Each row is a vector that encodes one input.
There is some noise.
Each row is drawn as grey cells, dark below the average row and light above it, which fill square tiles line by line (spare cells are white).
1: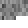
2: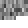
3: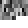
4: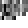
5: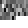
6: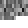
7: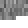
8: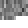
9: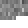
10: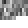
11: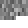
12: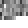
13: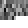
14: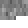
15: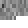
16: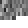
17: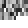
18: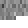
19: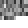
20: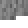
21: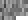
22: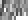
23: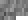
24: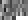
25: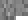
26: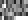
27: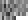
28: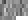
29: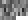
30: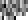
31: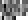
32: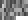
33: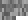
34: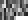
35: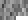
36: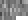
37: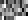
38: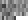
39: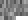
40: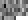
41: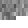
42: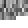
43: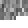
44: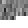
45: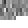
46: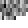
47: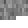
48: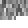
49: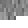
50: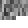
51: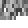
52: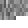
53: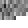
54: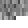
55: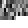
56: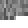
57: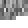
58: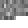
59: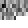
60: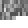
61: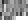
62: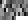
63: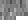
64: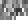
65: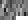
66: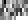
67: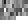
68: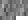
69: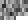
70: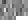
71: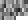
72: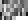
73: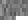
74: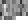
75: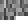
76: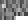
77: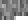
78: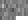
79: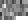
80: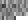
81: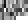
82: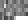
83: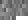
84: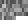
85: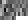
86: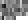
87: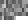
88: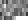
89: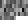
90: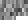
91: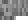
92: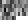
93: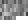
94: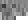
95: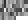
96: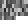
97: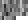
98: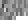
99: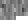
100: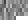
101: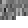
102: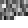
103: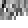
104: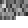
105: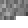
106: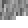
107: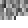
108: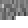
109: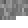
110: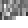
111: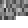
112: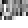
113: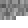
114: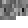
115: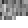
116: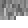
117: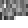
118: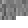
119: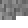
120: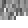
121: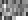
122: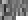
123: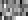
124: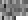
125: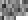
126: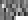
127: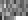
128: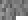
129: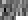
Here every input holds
one of 8 labels, together with either one of 8 labels, or a point on a 9-point line.
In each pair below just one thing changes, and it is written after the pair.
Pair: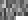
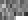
the label
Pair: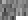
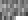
the label
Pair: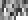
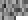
the place on the 9-point line
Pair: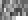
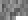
the place on the 9-point line
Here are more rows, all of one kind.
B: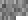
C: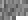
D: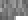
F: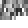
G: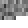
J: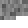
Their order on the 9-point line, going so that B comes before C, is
D, F, B, G, J, C.
